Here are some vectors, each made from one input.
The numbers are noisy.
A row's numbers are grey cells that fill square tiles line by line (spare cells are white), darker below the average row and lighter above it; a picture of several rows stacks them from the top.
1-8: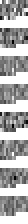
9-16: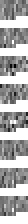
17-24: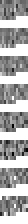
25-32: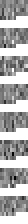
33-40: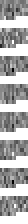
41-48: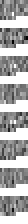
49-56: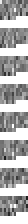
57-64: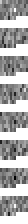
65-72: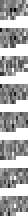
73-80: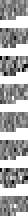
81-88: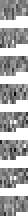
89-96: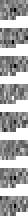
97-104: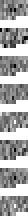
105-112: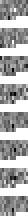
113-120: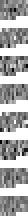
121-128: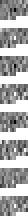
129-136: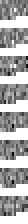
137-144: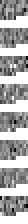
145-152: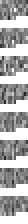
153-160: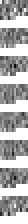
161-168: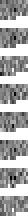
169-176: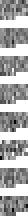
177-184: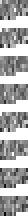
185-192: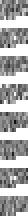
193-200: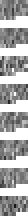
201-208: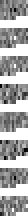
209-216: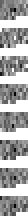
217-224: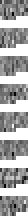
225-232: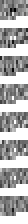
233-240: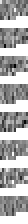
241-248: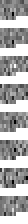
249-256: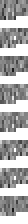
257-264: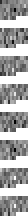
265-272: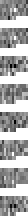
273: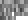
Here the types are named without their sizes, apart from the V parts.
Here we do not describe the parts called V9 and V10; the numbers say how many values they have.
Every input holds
a true/false value, together with either a point on a line, or a value of V9 and a value of V10.
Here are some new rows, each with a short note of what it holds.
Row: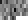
a true/false value, a value of V9 and a value of V10
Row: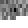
a true/false value, a value of V9 and a value of V10
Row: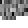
a true/false value, a value of V9 and a value of V10
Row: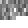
a point on a line and a true/false value
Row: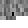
a true/false value, a value of V9 and a value of V10
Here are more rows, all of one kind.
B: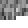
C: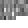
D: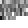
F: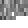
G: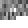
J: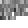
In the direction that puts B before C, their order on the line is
G, D, J, B, C, F.
